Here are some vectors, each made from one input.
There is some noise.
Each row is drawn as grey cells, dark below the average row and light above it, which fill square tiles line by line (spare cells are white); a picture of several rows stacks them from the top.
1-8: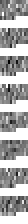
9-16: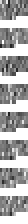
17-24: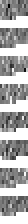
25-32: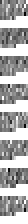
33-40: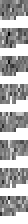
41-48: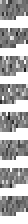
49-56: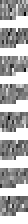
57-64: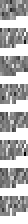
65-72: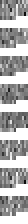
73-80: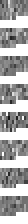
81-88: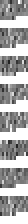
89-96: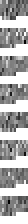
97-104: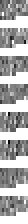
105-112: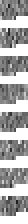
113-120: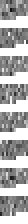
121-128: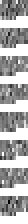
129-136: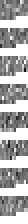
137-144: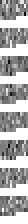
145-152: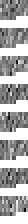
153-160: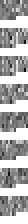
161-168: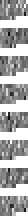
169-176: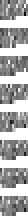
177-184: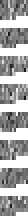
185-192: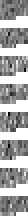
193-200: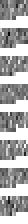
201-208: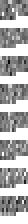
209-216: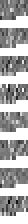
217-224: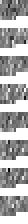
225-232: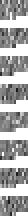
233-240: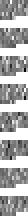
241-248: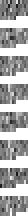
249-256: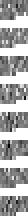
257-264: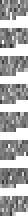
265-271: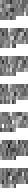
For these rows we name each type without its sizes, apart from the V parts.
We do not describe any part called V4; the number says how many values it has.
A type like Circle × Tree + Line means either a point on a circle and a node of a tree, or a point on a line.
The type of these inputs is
Label × List(Bool × V4).
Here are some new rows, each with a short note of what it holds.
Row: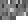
a label, together with a list of two items
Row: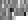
a label, together with the empty list
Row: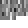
a label, together with the empty list
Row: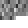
a label, together with a list of two items
